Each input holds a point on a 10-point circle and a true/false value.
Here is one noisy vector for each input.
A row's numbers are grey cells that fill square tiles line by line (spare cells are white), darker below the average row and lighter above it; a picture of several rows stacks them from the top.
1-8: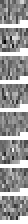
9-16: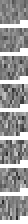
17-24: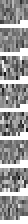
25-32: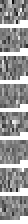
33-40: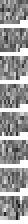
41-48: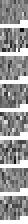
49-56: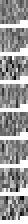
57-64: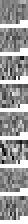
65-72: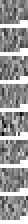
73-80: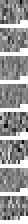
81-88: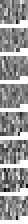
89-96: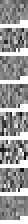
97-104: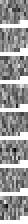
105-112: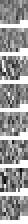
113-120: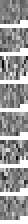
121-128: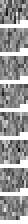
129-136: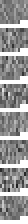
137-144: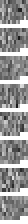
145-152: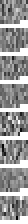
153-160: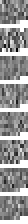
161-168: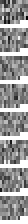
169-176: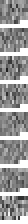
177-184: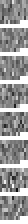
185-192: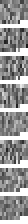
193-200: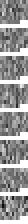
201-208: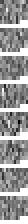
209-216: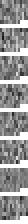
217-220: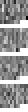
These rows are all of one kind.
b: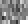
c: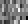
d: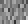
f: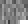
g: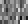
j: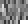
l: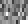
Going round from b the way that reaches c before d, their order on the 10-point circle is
b, j, g, c, l, d, f.
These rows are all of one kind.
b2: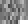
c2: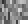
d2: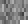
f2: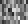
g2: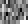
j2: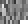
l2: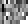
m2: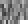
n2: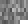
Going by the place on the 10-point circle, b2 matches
c2 and l2.
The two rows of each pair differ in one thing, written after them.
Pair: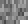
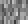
the place on the 10-point circle
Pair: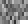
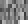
the true/false value
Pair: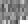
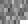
the place on the 10-point circle
